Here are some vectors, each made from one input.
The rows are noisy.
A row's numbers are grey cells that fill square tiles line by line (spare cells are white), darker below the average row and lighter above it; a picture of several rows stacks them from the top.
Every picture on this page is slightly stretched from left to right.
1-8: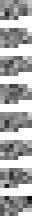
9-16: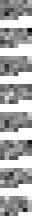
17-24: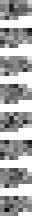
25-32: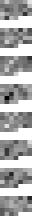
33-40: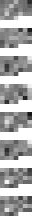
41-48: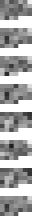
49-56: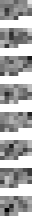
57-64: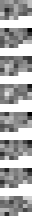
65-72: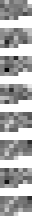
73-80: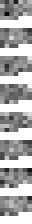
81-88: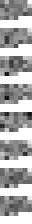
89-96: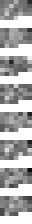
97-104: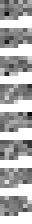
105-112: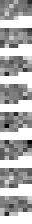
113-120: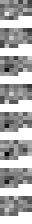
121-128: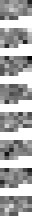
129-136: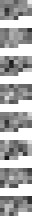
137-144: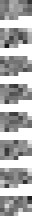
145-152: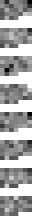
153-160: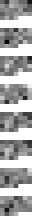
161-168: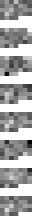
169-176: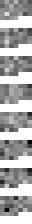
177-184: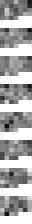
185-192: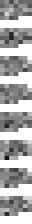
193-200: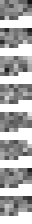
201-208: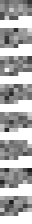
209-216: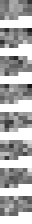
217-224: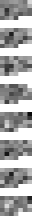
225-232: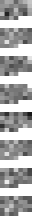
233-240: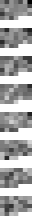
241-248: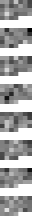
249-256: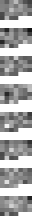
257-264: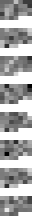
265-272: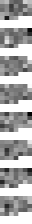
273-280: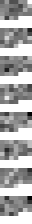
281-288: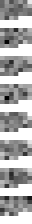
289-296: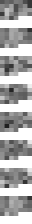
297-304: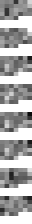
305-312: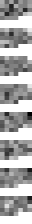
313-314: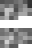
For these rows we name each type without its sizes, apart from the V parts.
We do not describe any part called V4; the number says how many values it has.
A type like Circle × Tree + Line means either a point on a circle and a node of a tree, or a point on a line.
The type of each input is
Bool × Bool × Bool × (Line + List(V4)).
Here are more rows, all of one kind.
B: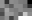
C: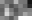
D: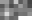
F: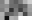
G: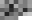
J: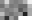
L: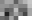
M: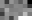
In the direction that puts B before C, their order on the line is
J, L, F, M, B, C, D, G.
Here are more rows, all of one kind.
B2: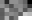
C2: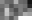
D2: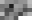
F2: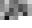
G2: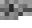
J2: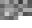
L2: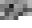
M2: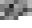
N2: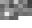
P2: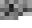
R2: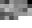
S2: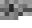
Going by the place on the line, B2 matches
C2, D2, L2 and P2.
